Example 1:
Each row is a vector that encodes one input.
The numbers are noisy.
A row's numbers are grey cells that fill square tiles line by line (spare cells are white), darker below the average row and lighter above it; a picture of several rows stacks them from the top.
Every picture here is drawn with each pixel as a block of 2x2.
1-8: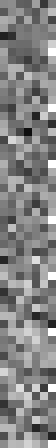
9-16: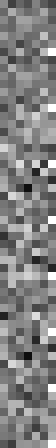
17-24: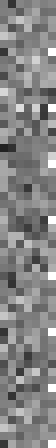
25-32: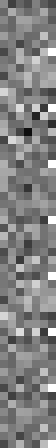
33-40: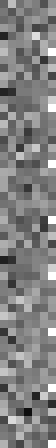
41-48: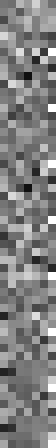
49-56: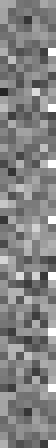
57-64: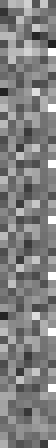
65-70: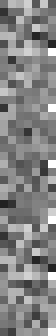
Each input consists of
a point on a 10-point line.
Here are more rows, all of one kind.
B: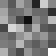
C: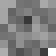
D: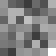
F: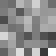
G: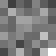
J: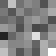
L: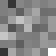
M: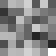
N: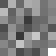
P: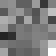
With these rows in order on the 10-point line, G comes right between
D and L.
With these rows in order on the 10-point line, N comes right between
C and J.
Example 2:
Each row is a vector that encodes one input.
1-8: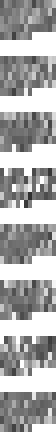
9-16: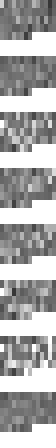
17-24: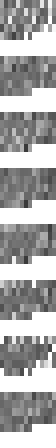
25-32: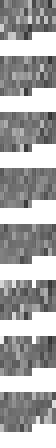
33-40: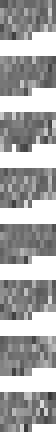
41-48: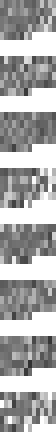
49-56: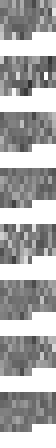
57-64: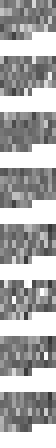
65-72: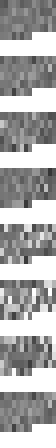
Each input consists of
a point on a 7-point line.
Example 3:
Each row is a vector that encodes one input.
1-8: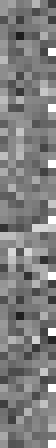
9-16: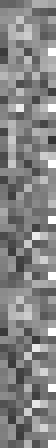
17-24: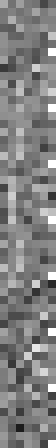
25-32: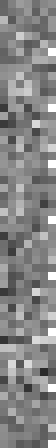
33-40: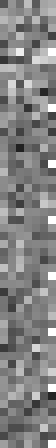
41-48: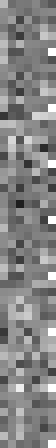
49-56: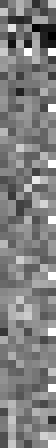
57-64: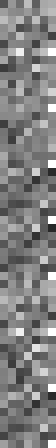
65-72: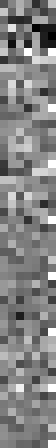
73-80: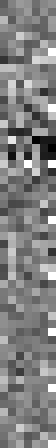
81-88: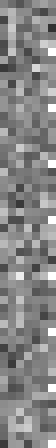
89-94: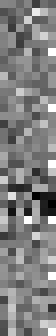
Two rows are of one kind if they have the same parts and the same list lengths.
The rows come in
2 kinds.
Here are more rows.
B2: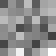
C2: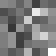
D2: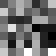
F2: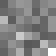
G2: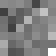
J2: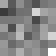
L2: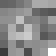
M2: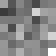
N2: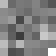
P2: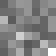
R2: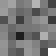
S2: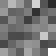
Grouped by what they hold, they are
B2, C2, F2, G2, J2, L2, M2, N2, P2, R2, S2
D2

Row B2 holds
a node of a 13-node tree.
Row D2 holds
a fixed value.
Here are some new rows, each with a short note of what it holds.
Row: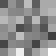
a node of a 13-node tree
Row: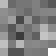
a node of a 13-node tree
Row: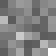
a node of a 13-node tree
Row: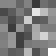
a node of a 13-node tree
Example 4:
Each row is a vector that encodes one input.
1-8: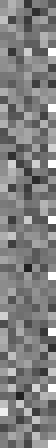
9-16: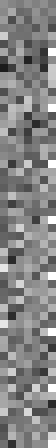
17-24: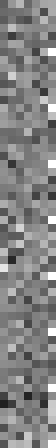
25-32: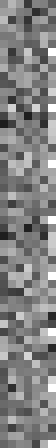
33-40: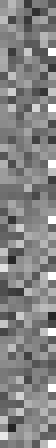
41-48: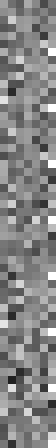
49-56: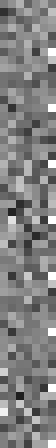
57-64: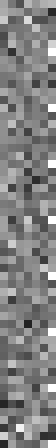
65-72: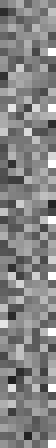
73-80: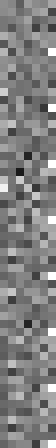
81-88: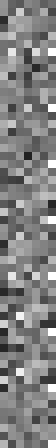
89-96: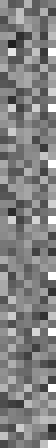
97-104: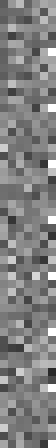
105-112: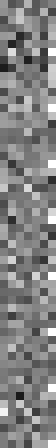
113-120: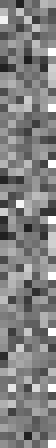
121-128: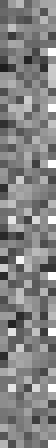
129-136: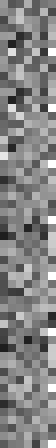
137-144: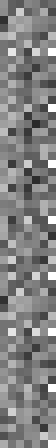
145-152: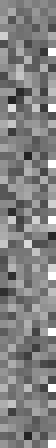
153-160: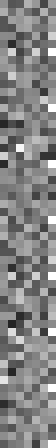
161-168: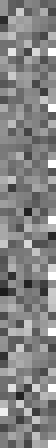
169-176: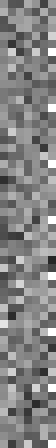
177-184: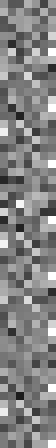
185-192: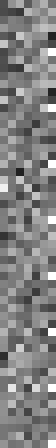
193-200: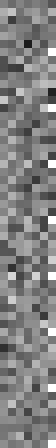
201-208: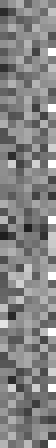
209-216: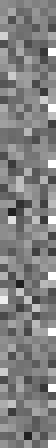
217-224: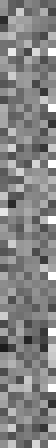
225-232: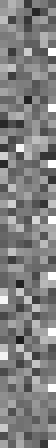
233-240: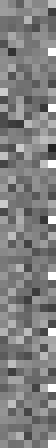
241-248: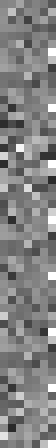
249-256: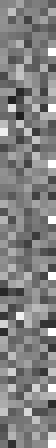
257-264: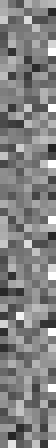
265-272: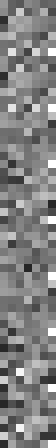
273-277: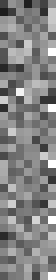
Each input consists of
a node of a 20-node tree.
